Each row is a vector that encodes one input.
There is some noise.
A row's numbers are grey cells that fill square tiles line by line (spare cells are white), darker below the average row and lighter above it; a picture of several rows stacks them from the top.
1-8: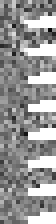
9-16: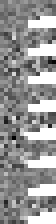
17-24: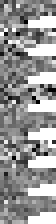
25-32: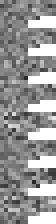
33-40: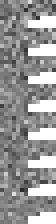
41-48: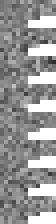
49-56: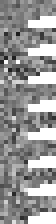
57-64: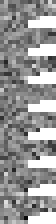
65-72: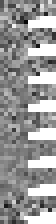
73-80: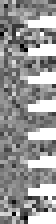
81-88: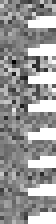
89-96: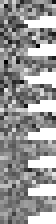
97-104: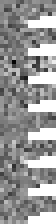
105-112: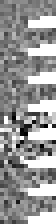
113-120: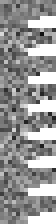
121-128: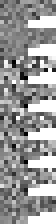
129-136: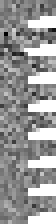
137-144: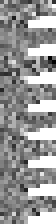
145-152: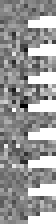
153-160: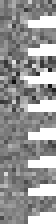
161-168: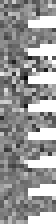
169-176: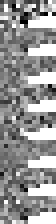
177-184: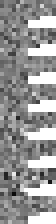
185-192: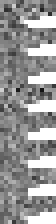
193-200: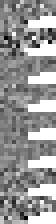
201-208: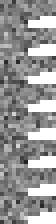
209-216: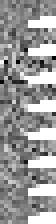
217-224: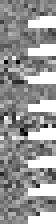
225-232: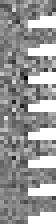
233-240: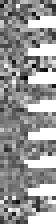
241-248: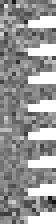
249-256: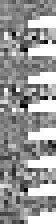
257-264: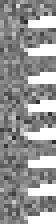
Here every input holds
a list of up to two points on an 11-point line.
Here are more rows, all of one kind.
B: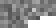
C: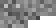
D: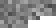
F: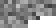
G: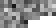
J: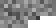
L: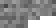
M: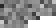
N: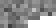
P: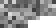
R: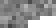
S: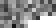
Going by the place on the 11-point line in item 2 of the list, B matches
G, L and M.
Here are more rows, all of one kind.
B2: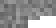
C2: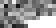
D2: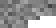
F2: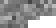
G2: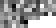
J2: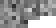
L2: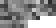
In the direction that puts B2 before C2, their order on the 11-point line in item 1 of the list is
F2, D2, B2, L2, G2, J2, C2.
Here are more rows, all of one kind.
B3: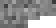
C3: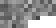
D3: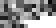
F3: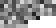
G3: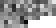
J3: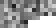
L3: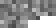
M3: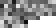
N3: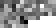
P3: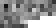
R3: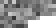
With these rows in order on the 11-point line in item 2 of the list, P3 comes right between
B3 and C3.
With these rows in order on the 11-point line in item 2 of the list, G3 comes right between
M3 and R3.
